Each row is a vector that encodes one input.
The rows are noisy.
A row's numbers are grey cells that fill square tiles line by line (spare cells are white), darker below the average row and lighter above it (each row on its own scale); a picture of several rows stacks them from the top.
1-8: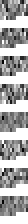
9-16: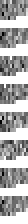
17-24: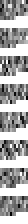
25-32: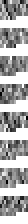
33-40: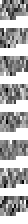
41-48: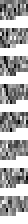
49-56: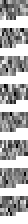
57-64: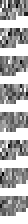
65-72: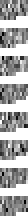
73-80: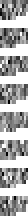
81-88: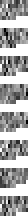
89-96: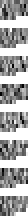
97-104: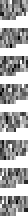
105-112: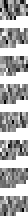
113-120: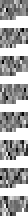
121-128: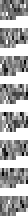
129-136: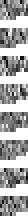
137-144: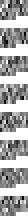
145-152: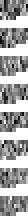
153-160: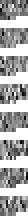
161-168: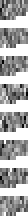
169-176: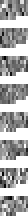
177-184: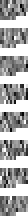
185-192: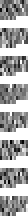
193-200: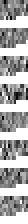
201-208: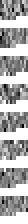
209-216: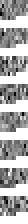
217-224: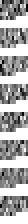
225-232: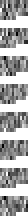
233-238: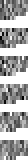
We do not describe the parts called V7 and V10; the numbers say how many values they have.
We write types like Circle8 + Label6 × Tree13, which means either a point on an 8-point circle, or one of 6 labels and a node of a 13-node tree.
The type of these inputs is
Bool × (Line5 + V10) × V7 + Circle8.
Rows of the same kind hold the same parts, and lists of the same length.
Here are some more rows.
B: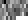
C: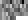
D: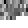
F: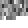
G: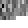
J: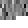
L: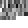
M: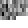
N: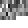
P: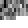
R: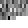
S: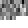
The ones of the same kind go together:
B, D, M
C, F, G, P, R, S
J, L, N

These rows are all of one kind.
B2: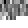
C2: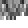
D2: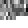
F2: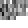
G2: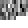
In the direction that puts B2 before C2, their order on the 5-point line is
F2, B2, C2, G2, D2.
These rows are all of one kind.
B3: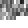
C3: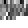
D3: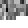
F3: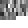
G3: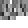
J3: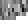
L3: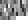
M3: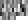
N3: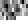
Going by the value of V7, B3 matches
D3, G3 and N3.
